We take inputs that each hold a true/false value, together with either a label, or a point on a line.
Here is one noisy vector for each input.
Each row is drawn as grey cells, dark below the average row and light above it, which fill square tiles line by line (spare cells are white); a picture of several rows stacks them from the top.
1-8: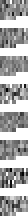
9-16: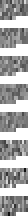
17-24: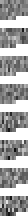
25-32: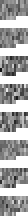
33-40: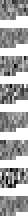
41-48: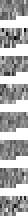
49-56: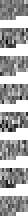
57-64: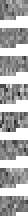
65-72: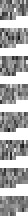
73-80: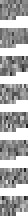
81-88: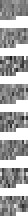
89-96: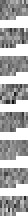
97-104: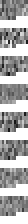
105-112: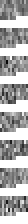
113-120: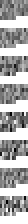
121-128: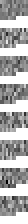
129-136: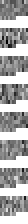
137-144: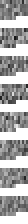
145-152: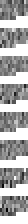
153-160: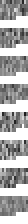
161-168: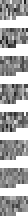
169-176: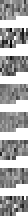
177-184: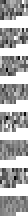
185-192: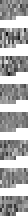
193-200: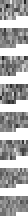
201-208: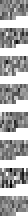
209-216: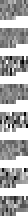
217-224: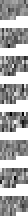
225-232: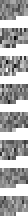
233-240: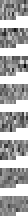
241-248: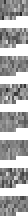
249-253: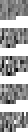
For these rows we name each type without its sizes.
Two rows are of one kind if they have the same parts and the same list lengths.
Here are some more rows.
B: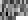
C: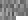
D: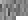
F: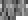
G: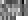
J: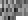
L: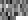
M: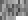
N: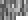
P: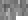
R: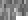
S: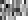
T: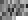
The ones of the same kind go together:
B, F, N, S
C, D, G, J, L, M, P, R, T

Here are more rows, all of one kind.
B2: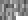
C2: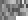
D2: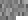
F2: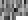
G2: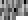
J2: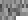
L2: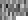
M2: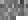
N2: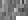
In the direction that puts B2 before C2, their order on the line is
B2, M2, C2, D2, F2, G2, J2, L2, N2.
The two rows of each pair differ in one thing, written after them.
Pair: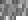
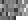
the true/false value
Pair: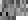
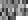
the label
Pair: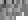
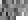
the true/false value
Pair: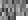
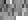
the true/false value
